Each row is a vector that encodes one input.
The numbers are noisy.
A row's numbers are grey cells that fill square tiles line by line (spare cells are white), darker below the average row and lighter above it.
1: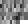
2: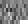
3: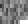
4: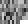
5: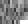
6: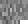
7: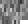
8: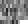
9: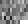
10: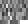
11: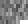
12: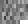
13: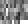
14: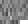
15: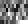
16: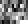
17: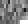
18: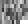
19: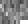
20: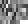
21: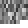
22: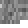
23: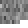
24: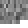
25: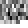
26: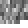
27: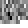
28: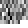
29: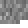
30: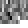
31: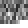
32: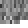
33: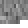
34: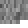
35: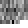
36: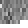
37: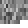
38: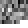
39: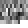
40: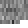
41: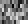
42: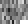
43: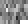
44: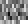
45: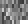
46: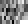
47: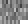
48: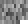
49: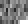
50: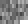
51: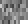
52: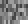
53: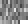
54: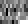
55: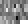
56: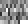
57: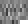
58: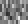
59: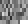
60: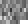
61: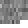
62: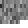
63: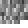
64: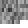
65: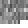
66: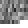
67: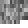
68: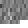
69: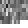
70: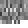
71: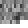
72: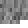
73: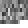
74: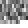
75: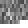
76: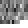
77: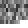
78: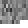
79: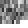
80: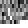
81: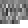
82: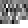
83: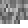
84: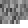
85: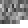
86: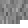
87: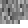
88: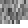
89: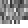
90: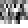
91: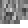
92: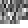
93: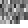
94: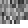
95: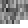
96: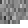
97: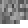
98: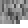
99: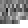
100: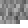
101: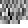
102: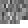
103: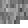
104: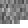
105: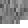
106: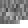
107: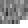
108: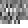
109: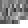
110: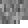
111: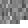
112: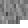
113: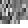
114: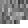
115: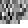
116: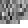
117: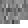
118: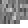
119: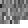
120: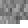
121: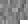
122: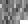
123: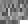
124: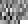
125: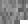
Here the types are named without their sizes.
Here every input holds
a list of points on a line.
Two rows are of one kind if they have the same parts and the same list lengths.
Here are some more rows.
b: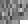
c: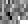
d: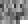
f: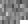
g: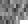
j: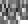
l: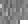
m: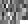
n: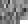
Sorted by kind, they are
b, d, g, n
c, j
f
l, m

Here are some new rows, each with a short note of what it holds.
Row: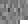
a list of two items
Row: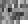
a list of one item
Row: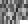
a list of one item
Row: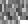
the empty list
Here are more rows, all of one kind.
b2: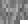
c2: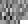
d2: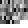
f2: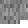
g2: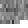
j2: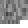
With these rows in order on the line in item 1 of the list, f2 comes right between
c2 and g2.
